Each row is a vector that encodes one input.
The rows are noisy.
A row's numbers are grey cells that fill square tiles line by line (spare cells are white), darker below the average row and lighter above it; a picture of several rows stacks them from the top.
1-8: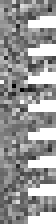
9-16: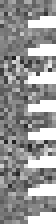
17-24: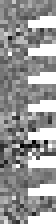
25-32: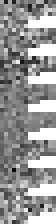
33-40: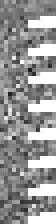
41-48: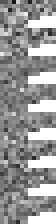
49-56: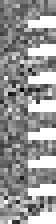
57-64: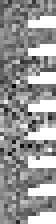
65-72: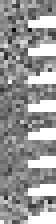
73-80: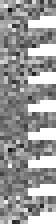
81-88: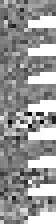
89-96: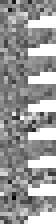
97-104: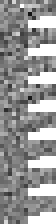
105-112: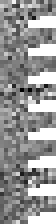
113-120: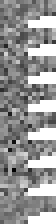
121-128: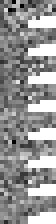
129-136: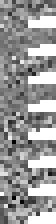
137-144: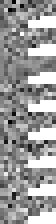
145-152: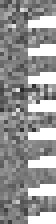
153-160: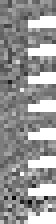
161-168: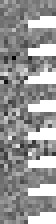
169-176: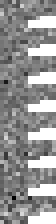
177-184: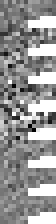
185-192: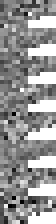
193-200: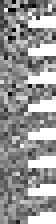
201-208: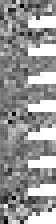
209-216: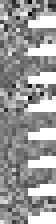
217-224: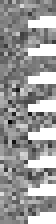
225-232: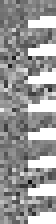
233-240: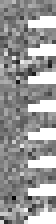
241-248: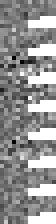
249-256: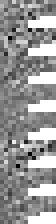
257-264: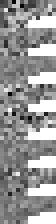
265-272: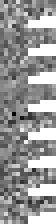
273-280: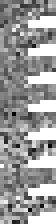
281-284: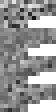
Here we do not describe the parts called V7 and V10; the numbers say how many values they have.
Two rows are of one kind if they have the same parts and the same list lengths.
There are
3 kinds of row.
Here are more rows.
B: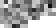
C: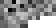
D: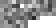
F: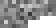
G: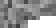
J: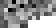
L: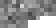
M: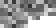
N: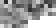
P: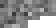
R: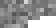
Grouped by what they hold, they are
B, C, J, M, N
D, F, L, R
G, P

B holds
three true/false values.
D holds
a point on a 5-point line, a point on a 9-point line and a value of V10.
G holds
a point on a 5-point line, a value of V7 and a value of V10.
